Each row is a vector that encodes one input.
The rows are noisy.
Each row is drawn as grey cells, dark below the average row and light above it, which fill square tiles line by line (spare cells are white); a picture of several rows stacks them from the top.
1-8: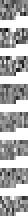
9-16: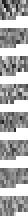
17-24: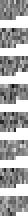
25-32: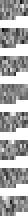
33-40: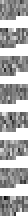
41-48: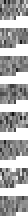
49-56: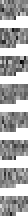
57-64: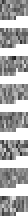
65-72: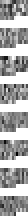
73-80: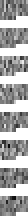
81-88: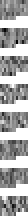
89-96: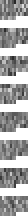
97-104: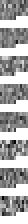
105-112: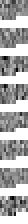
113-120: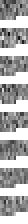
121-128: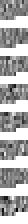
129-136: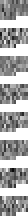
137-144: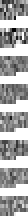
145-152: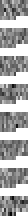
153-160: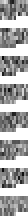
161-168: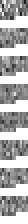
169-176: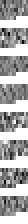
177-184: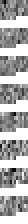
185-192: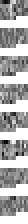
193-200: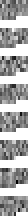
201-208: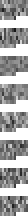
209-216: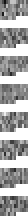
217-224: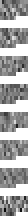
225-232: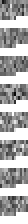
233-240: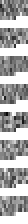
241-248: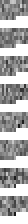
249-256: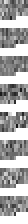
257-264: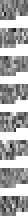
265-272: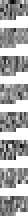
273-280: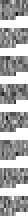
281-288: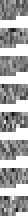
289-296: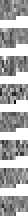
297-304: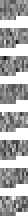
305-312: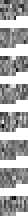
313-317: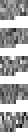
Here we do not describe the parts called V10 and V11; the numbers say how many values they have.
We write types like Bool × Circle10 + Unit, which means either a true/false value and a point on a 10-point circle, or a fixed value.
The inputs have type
(Bool × Bool × Bool × Bool + V11) × V10 + List2(Line5).
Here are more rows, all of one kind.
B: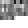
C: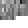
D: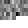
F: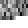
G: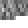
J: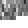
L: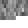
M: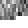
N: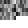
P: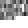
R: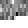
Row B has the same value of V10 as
C, F, G and M.
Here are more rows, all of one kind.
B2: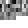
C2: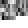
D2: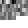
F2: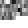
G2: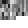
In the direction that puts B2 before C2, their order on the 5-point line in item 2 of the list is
D2, B2, G2, C2, F2.
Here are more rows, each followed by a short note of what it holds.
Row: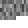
four true/false values and a value of V10
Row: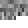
four true/false values and a value of V10
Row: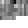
a value of V10 and a value of V11
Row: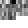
a list of one item
